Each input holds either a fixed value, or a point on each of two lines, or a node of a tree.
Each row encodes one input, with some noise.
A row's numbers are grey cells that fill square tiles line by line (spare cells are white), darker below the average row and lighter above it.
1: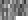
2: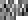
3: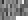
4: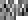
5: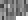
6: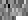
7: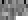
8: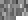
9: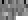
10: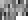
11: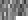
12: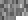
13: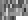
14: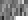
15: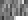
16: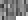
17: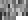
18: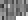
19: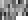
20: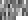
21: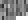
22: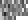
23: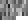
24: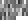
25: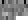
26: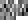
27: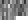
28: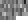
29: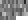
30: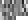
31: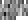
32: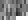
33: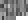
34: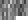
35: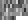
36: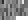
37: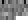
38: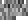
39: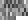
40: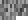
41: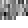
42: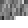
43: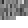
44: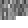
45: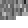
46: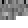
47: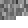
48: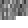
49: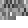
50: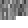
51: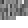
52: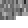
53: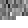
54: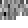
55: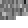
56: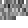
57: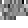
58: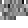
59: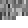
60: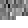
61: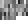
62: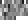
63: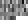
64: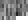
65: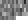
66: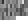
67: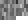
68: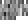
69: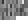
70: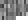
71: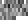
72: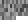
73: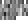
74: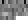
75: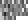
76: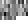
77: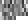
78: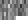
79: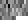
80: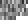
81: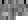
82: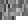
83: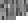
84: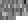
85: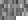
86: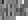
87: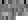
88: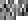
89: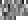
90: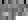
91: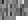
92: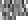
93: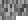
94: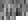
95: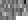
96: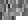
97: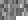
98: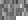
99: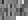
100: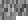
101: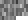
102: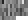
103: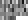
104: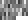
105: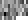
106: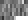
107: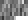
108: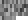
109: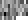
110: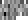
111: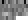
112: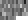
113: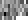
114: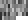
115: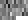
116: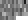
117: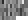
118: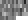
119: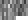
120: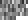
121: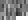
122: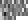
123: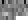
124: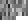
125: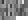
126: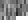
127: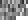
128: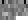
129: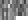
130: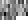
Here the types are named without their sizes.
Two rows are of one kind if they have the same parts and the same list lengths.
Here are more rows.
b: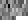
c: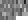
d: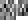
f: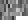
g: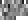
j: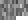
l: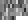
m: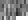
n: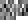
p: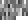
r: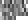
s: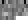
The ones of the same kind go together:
b, f, g, l, p, r
c, j, m, s
d, n

